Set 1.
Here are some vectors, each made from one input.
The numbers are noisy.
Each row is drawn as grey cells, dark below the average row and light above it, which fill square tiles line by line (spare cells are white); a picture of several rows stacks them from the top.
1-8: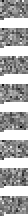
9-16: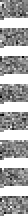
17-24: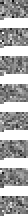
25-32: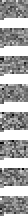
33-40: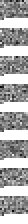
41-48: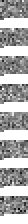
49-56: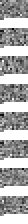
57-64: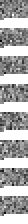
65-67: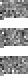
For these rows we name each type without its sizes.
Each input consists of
a node of a tree, together with either a fixed value, or four true/false values.
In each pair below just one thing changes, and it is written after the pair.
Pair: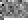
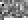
the node of the tree
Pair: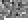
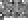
one of the four true/false values
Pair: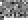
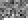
one of the four true/false values
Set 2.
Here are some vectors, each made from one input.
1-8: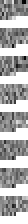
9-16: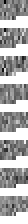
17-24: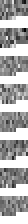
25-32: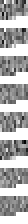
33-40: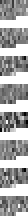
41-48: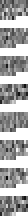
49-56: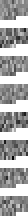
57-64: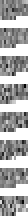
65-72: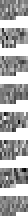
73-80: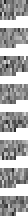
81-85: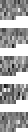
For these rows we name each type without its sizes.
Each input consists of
a label, together with either a fixed value, or four true/false values.
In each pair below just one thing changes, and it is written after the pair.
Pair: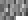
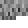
the label
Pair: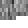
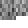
the label
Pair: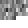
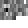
one of the four true/false values
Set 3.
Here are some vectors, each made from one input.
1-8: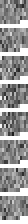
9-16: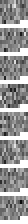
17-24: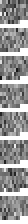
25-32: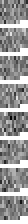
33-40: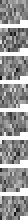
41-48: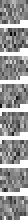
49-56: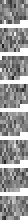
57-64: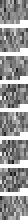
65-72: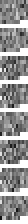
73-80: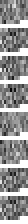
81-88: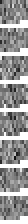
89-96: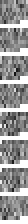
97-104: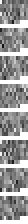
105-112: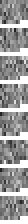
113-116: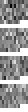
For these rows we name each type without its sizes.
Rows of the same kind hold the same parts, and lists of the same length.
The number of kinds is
2.
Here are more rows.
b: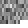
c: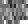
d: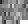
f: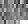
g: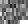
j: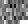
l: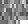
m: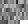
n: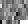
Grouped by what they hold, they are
b, d, f, l, m
c, g, j, n

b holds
a point on each of two lines.
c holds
a point on a circle.
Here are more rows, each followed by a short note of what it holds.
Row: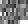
a point on a circle
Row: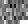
a point on a circle
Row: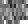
a point on a circle
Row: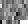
a point on a circle
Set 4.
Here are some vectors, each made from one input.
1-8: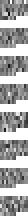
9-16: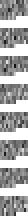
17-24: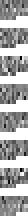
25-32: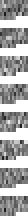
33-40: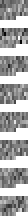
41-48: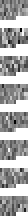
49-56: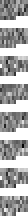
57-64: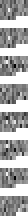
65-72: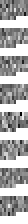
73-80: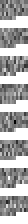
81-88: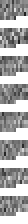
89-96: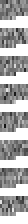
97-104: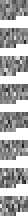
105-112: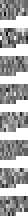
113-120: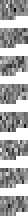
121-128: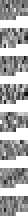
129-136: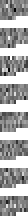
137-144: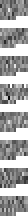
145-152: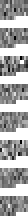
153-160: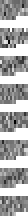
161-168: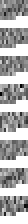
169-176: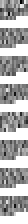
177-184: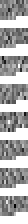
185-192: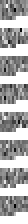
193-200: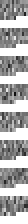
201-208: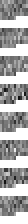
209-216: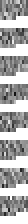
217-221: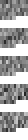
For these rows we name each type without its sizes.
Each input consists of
either a label, or four true/false values.
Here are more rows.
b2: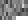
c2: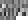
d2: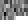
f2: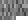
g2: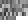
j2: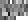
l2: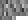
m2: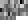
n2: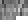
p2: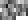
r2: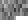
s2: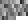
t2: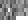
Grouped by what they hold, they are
b2, c2, d2, f2, g2, l2, n2, r2, t2
j2, m2, p2, s2

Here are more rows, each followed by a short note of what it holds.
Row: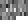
four true/false values
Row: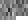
four true/false values
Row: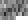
four true/false values
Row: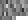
four true/false values
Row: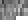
four true/false values
